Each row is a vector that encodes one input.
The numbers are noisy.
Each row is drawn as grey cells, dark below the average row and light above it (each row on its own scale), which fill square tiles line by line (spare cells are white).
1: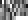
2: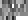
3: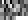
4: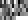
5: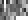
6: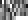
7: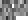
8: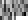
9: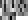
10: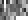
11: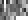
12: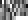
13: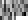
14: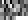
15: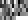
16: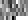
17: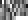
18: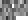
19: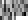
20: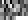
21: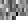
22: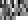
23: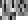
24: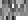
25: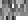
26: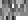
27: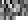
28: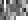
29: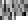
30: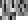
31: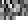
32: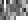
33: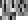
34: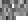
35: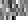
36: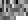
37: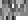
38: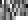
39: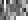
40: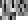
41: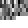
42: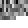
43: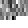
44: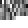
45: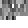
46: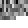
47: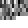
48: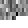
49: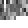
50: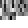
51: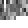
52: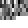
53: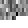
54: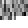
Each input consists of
either a point on a 5-point circle, or a point on a 6-point line.
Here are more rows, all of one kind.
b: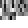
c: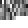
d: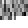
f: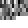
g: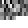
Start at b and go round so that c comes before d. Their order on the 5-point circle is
b, f, g, c, d.
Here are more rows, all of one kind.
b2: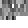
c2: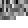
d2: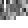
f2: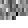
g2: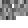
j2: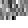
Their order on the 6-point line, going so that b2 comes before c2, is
f2, j2, b2, g2, c2, d2.
